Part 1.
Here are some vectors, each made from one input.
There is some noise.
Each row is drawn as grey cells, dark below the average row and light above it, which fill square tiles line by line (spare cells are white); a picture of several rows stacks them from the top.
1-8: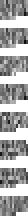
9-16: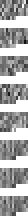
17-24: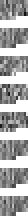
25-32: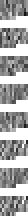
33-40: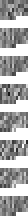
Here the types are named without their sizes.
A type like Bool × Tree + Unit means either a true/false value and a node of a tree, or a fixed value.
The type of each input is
Label.
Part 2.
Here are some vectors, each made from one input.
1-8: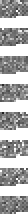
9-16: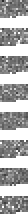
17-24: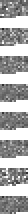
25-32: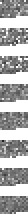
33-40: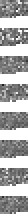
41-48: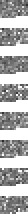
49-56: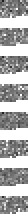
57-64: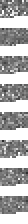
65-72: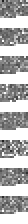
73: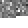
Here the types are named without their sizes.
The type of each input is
Label.
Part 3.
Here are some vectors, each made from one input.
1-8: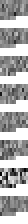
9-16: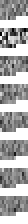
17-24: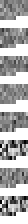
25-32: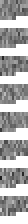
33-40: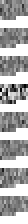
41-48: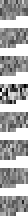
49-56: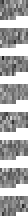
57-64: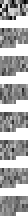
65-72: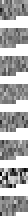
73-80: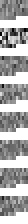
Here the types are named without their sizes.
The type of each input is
Tree + Unit.
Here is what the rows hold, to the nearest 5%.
About 10% of them hold a fixed value. The rest hold a node of a tree.
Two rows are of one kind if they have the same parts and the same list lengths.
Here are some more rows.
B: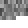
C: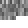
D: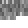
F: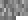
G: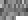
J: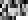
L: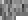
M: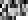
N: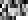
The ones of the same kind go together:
B, C, D, F, G, L
J, M, N

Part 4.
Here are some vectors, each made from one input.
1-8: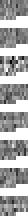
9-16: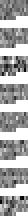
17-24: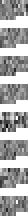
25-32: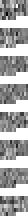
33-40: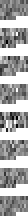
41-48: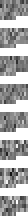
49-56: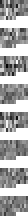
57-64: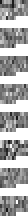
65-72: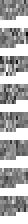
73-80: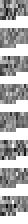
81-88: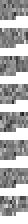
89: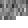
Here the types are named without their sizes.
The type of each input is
Label.
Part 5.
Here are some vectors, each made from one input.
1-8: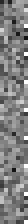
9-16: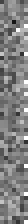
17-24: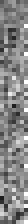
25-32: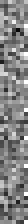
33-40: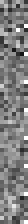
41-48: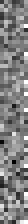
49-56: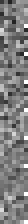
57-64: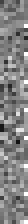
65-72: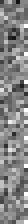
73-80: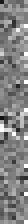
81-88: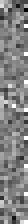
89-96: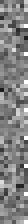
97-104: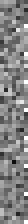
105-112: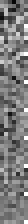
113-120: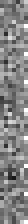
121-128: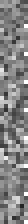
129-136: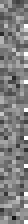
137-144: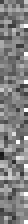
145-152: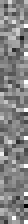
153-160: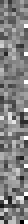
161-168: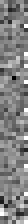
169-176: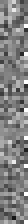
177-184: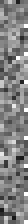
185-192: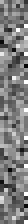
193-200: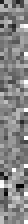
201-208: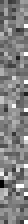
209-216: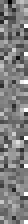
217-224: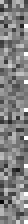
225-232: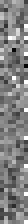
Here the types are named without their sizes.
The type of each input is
Line.
